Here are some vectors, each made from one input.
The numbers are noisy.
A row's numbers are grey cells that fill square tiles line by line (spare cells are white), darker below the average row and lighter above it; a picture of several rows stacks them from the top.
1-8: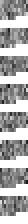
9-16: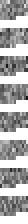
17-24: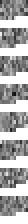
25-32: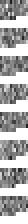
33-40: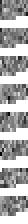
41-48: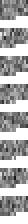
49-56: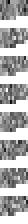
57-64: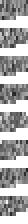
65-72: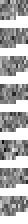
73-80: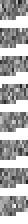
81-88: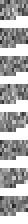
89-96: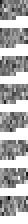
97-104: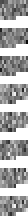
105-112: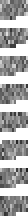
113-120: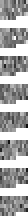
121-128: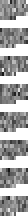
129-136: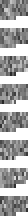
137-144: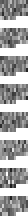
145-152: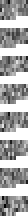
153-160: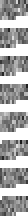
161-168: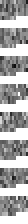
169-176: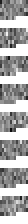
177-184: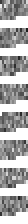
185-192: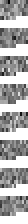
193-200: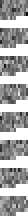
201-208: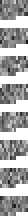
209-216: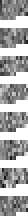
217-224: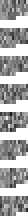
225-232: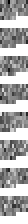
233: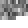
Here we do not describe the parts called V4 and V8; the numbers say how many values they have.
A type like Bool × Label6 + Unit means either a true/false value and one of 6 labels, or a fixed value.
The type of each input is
(Line5 + V4) × V8 + List2(Line6).
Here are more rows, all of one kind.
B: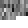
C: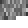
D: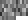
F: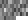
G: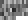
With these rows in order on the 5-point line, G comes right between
B and C.
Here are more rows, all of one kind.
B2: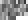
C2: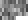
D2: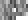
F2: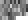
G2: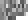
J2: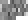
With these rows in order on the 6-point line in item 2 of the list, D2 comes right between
C2 and J2.
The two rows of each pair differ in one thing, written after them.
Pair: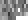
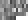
the place on the 6-point line in item 1 of the list
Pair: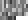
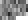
the place on the 6-point line in item 1 of the list
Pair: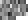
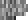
the place on the 6-point line in item 1 of the list
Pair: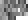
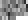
the place on the 6-point line in item 2 of the list
